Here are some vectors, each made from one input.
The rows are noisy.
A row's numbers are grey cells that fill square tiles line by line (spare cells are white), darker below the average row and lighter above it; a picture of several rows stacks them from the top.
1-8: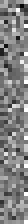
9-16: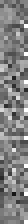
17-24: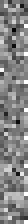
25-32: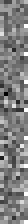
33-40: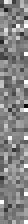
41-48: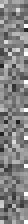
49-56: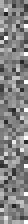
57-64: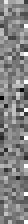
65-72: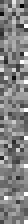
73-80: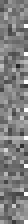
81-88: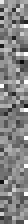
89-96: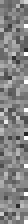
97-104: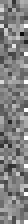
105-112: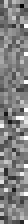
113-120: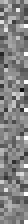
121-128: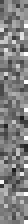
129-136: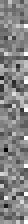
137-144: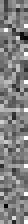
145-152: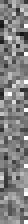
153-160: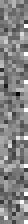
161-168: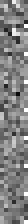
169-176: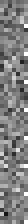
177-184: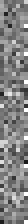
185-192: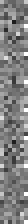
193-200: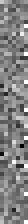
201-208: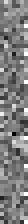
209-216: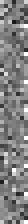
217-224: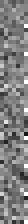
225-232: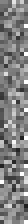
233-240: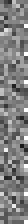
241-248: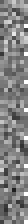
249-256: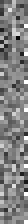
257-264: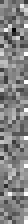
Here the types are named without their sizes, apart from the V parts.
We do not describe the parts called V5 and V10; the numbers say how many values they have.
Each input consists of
a label and a value of V5, together with either a point on a line, or a value of V10.
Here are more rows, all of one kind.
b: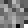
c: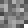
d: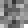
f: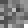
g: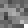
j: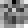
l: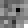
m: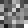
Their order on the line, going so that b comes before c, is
j, l, f, m, d, g, b, c.
